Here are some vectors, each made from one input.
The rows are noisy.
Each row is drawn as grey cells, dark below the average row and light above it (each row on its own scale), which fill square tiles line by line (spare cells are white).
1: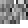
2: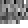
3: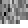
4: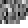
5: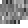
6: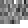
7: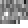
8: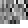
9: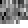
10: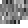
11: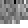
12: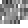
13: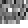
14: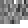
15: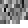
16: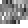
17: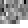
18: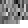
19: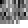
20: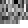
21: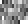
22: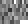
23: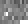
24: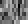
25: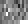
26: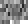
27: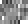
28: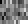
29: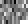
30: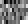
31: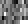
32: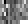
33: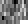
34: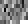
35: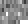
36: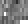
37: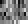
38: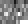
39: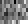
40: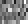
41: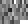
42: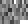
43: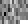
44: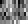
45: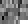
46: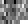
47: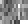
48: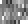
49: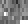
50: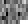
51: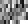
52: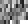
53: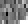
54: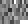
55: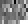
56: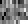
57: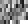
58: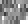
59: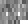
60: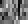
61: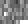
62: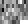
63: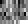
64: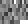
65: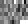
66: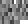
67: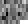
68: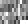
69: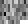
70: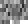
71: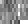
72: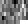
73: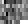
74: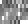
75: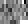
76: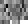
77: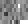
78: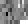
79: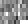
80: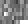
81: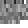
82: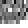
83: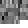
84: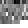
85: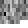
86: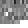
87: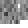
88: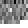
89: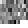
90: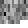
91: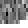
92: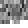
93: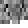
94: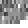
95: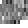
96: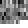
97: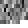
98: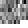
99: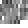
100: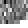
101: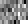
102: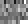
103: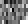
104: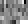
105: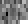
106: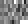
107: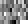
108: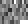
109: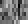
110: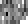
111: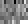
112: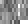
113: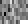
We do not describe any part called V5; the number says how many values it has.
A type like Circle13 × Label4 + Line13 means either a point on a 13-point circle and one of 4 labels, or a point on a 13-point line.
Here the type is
Bool × Bool × Bool × List2(V5) + Line4.
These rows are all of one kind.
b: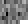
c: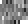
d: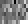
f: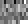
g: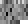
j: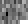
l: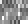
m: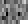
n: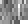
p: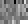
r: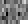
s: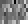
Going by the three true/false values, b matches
j, m and r.
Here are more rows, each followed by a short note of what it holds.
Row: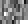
three true/false values, together with a list of two items
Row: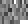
three true/false values, together with the empty list
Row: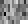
three true/false values, together with the empty list
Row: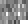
three true/false values, together with a list of two items
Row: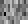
three true/false values, together with the empty list
